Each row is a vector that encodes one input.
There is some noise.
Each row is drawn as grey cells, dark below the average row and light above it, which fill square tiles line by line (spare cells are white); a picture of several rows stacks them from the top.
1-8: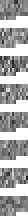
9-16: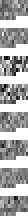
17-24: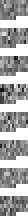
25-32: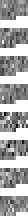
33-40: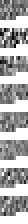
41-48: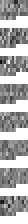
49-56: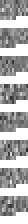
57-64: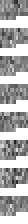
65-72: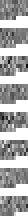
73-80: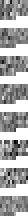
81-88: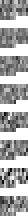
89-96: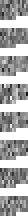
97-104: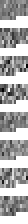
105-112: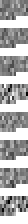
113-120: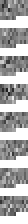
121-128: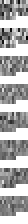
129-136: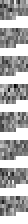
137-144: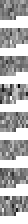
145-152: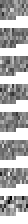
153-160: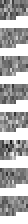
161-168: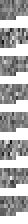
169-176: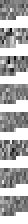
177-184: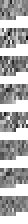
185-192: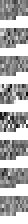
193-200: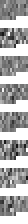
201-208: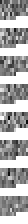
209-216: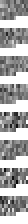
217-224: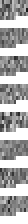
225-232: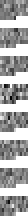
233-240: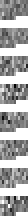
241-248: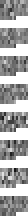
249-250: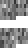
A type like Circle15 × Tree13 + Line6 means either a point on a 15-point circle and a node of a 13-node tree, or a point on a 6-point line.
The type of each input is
(Circle9 + List2(Line4)) × Label8.
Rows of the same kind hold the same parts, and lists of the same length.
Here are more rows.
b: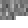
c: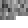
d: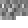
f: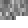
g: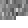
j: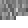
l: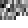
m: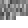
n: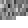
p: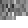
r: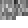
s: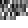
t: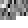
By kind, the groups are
b, c, n, s, t
d, f, l, r
g, p
j, m

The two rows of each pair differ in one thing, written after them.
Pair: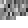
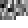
the place on the 4-point line in item 1 of the list
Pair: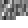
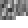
the place on the 4-point line in item 1 of the list
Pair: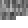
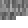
the place on the 4-point line in item 1 of the list
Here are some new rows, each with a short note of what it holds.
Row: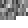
one of 8 labels, together with a list of one item
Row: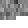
one of 8 labels, together with a list of two items
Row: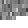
one of 8 labels, together with a list of two items
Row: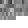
a point on a 9-point circle and one of 8 labels
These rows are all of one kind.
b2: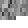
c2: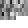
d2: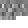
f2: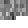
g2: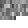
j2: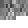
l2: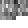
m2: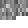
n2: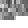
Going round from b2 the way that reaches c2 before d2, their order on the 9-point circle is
b2, l2, g2, m2, n2, c2, d2, j2, f2.
